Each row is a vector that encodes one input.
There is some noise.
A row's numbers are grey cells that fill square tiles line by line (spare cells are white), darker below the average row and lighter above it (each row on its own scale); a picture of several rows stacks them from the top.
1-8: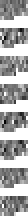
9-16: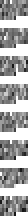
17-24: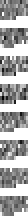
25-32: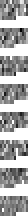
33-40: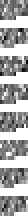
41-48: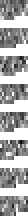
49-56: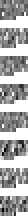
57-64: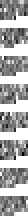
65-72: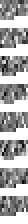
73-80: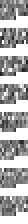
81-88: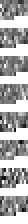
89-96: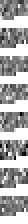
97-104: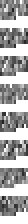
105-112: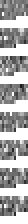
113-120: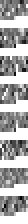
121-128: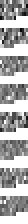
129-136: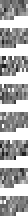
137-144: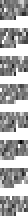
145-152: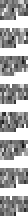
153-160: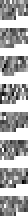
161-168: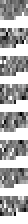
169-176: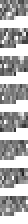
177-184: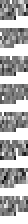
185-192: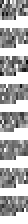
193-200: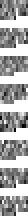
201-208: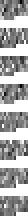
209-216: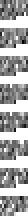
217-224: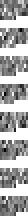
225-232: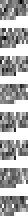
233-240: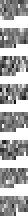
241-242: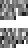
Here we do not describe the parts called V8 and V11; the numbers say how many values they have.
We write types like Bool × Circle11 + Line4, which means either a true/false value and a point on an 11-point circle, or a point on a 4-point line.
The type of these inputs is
Bool × Bool × Bool × Bool + Line7 × V11 + V8.
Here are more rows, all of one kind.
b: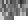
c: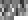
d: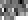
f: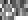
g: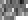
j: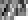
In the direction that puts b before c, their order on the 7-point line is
f, g, b, d, j, c.
